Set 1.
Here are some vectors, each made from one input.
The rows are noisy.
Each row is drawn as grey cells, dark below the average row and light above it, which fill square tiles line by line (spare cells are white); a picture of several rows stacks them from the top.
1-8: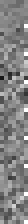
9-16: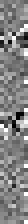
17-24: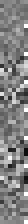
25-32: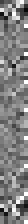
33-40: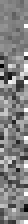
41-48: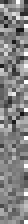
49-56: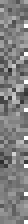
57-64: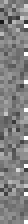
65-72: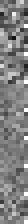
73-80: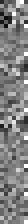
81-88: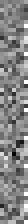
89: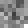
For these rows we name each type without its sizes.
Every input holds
a node of a tree and a true/false value.
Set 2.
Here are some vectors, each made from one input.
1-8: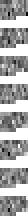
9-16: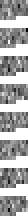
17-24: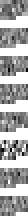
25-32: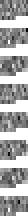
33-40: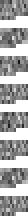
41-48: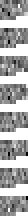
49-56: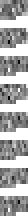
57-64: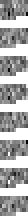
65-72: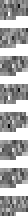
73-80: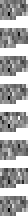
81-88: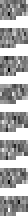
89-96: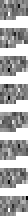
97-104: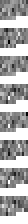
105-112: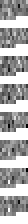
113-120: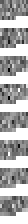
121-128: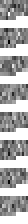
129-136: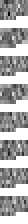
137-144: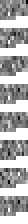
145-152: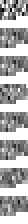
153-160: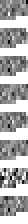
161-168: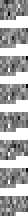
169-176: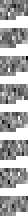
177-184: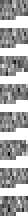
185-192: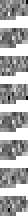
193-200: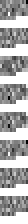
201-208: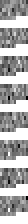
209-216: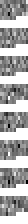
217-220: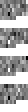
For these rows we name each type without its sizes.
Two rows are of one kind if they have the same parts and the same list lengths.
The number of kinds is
2.
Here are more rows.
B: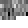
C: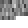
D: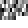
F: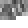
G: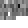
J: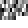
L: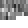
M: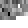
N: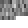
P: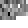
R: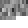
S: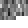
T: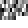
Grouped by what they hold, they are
B, C, F, G, L, M, N, P, R, S
D, J, T

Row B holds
a point on a circle and a true/false value.
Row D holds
a fixed value.
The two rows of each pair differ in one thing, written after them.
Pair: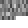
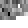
the place on the circle
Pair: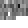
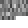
the place on the circle
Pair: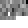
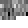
the place on the circle
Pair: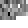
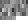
the place on the circle
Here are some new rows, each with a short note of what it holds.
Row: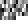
a fixed value
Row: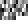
a fixed value
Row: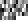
a fixed value
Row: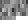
a point on a circle and a true/false value
